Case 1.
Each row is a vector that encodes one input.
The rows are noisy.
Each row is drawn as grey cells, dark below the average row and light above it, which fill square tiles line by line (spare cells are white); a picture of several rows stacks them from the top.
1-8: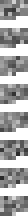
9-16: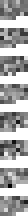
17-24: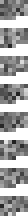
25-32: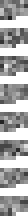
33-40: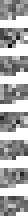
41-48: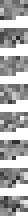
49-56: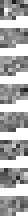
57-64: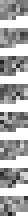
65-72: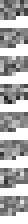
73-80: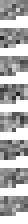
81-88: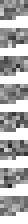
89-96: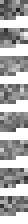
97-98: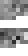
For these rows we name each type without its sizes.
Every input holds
either a label, or a point on a line, or three true/false values.
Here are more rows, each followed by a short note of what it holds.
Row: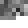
a point on a line
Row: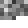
a label
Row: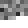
a label
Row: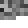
a label
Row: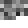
a label
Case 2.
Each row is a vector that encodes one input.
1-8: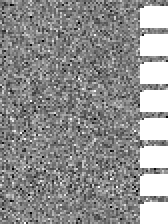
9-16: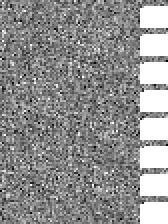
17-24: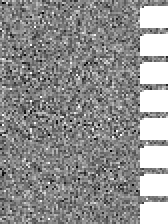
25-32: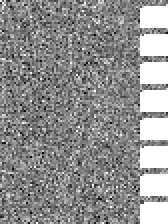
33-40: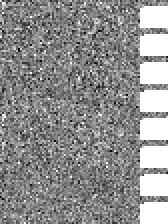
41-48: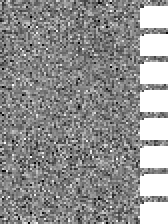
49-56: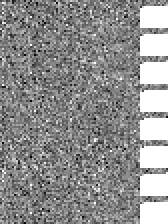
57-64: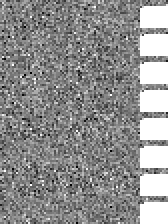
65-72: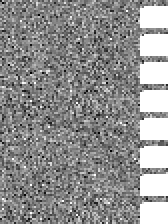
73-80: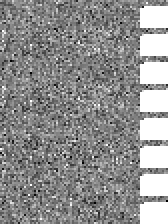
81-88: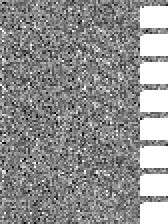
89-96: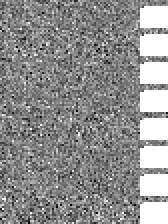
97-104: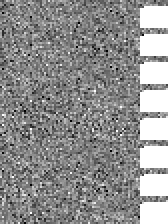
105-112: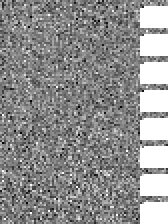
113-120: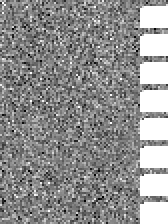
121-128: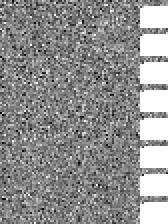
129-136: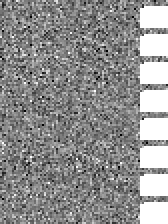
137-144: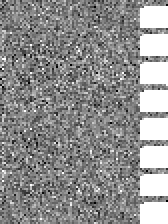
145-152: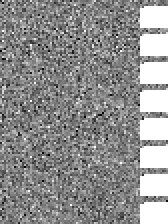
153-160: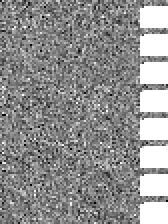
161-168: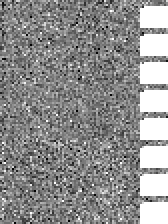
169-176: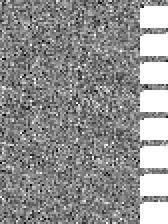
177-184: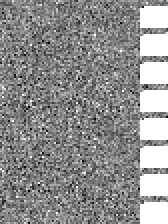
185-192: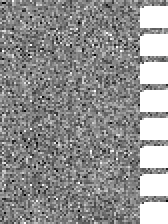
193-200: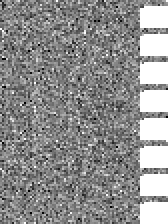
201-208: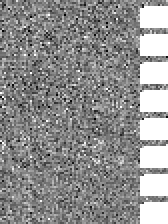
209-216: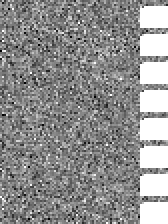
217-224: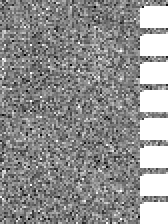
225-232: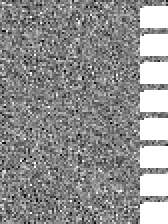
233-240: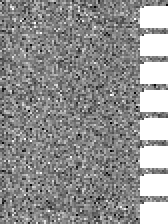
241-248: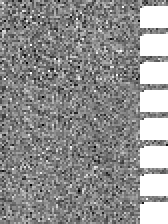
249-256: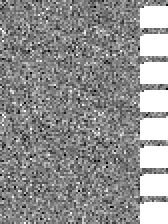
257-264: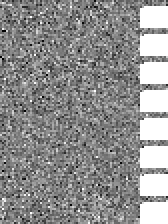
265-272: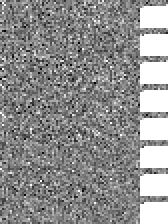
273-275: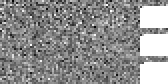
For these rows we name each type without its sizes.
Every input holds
a point on a line, together with either a point on a circle, or four true/false values.
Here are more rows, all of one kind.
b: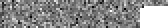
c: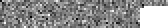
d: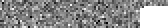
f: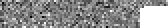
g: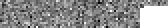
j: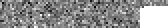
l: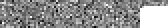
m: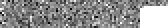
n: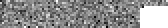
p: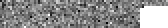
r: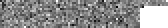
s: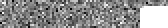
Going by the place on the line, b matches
n, p and r.
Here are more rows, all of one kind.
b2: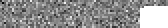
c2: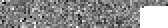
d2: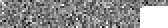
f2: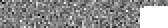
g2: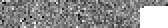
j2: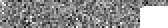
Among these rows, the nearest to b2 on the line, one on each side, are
c2 and g2.
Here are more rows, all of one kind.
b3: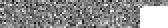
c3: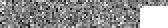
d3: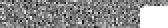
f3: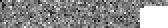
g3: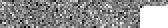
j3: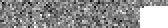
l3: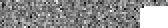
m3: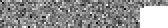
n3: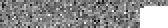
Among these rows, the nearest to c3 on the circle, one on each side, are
b3 and l3.
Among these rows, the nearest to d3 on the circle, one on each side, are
b3 and f3.
